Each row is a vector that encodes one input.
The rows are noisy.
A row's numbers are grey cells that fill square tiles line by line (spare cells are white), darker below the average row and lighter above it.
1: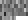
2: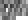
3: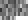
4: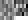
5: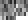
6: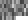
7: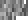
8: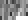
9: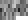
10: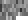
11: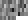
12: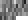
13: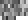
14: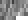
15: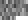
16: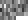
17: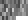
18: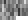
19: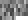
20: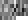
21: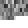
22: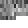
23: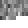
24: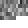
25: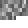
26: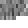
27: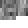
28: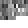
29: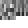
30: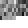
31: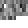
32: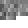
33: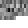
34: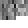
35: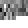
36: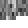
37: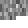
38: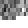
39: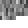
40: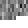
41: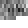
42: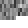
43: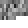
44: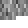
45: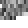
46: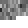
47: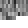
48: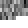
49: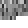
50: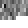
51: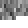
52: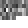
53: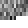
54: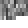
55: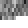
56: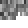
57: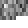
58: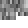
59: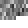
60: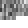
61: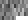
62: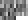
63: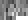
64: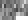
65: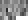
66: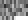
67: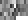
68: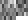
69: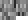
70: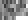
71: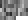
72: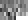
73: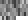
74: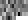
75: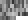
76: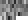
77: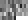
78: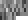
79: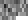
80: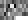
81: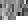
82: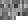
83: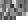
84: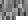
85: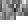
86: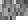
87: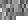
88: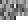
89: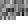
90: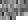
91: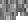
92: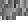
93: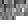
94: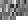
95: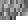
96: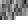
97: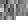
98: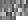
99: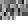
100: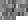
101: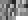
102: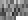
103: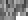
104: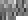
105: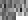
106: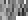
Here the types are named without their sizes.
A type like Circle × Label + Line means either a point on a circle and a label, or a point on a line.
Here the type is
(Bool × Bool × Bool + Line) × Tree.
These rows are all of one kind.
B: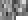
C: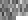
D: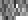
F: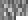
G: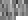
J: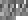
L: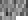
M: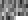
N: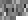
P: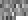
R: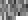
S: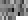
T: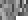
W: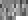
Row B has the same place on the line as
C, D and G.
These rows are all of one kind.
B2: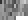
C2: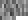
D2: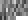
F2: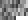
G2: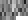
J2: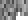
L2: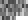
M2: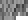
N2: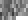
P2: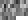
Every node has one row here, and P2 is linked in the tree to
F2 and L2.
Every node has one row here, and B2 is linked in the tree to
C2 and J2.
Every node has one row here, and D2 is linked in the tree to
G2.
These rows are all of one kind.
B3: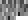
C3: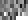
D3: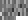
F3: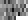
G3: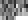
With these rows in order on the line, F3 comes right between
B3 and G3.
